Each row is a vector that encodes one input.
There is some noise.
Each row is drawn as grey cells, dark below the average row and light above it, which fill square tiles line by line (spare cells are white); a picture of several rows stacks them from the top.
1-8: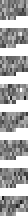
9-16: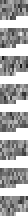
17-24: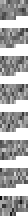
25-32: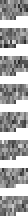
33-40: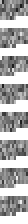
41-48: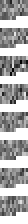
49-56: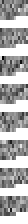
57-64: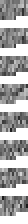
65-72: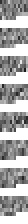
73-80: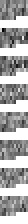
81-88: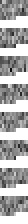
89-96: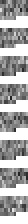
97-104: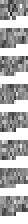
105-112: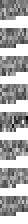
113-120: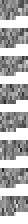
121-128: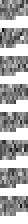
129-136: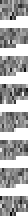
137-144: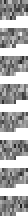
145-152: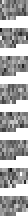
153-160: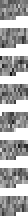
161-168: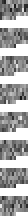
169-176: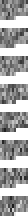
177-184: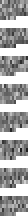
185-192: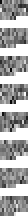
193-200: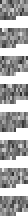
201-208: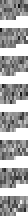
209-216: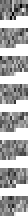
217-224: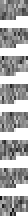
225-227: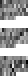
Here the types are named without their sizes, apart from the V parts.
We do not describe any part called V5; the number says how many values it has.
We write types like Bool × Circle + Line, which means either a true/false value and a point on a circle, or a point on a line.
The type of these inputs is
Bool × List(V5) + Line × (Tree + Unit).
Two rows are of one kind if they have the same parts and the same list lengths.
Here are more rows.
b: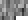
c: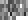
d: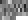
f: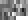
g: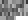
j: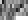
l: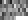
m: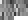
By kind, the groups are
b, c
d
f, l
g, j
m

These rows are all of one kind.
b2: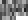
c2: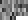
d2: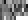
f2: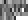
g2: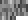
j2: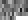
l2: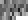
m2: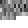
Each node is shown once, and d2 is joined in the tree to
f2, g2 and m2.
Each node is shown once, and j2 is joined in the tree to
b2.
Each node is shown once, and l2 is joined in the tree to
f2.
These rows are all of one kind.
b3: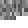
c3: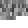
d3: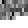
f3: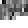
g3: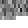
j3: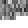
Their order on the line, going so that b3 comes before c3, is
f3, d3, j3, b3, g3, c3.
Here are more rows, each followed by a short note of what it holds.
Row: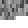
a point on a line
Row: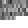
a true/false value, together with a list of two items
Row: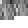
a true/false value, together with the empty list
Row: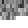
a point on a line
